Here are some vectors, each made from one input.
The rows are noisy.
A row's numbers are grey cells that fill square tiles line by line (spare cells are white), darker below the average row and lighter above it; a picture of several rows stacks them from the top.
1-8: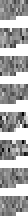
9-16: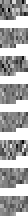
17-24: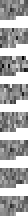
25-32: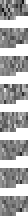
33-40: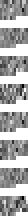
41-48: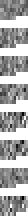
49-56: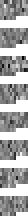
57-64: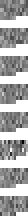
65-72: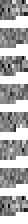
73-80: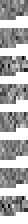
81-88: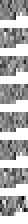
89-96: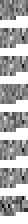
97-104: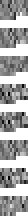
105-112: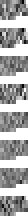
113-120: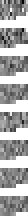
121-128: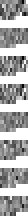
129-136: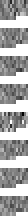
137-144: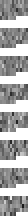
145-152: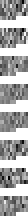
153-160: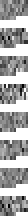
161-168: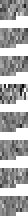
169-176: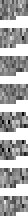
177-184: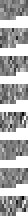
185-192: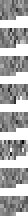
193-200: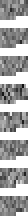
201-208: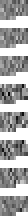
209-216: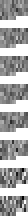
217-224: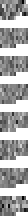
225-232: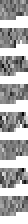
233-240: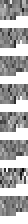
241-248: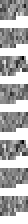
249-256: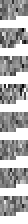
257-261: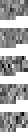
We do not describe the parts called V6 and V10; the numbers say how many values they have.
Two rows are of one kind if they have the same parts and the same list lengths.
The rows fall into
4 kinds.
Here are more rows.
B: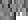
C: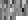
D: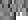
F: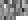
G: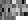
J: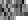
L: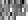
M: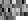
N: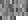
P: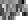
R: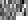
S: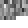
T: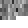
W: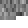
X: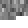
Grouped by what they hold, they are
B, C, D, F, N, S, T
G, J, M
L, P, R
W, X

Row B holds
a value of V10.
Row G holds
a point on a 4-point line.
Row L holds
a point on each of two 3-point lines.
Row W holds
a true/false value and a value of V6.
